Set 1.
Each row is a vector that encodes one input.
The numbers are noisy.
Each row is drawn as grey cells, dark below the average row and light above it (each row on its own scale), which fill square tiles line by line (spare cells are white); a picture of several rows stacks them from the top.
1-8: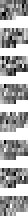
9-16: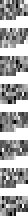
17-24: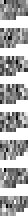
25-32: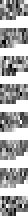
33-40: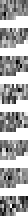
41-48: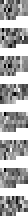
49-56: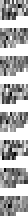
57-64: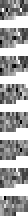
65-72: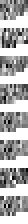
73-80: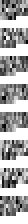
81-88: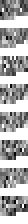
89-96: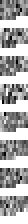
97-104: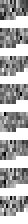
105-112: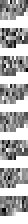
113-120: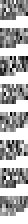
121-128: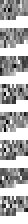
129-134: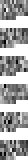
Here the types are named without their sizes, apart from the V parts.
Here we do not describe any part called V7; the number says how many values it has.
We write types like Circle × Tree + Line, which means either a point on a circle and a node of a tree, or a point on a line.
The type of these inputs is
Bool × Line + V7.
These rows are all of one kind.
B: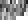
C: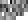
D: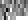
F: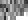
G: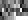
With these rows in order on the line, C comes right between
B and F.
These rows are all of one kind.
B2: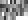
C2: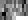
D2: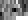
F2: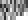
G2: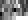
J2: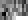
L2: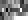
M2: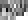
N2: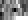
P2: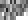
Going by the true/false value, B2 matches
F2, M2 and P2.
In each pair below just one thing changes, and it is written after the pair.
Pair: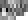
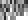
the place on the line
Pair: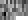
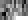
the place on the line
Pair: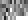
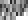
the place on the line
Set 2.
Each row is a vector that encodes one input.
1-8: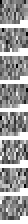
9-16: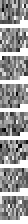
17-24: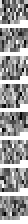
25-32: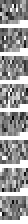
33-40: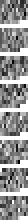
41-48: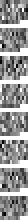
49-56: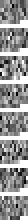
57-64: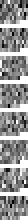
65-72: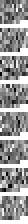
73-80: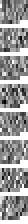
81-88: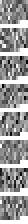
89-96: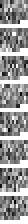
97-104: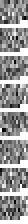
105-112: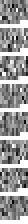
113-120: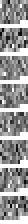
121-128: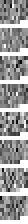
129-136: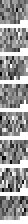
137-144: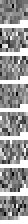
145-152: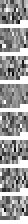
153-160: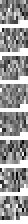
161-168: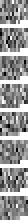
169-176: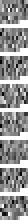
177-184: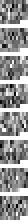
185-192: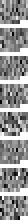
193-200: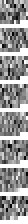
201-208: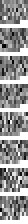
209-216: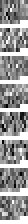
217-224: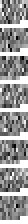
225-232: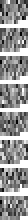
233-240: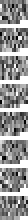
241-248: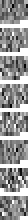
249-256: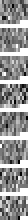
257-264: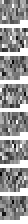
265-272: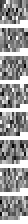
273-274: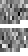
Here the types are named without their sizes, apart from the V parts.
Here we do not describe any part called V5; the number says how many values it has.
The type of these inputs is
Bool × Bool × Bool × Circle + V5.
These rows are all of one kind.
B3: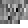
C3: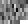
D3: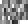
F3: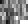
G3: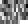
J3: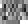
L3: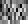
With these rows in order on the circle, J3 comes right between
C3 and D3.
